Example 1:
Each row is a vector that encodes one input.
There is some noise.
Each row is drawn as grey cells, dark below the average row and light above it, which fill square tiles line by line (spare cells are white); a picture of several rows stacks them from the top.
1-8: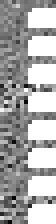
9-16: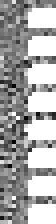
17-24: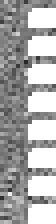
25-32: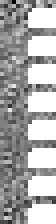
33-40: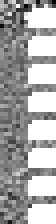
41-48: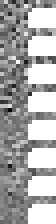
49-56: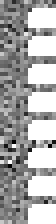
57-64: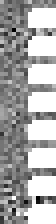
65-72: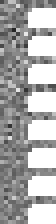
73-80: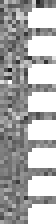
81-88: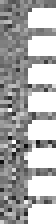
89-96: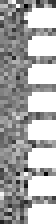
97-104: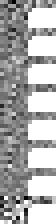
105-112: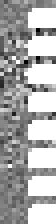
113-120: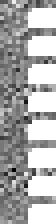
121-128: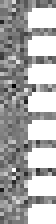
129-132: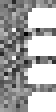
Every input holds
either a fixed value, or a node of an 8-node tree.
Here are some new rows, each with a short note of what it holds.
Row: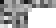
a node of an 8-node tree
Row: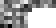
a node of an 8-node tree
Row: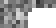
a fixed value
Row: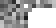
a node of an 8-node tree
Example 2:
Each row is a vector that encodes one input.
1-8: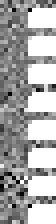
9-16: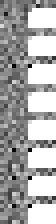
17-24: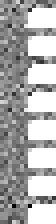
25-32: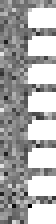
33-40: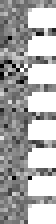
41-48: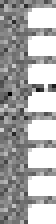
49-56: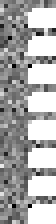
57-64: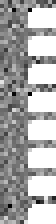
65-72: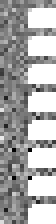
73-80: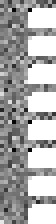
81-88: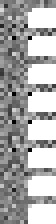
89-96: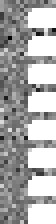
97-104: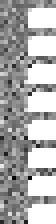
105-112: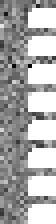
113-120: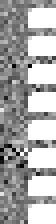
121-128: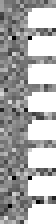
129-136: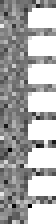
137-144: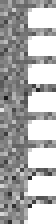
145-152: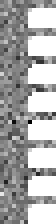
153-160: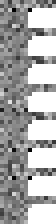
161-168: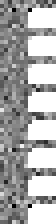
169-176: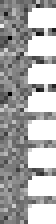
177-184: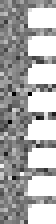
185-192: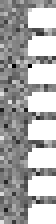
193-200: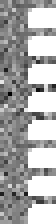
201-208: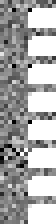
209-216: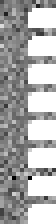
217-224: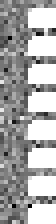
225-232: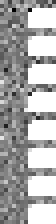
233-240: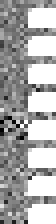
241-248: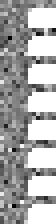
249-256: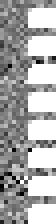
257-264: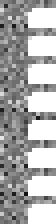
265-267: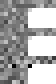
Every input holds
either a fixed value, or a node of a 10-node tree.
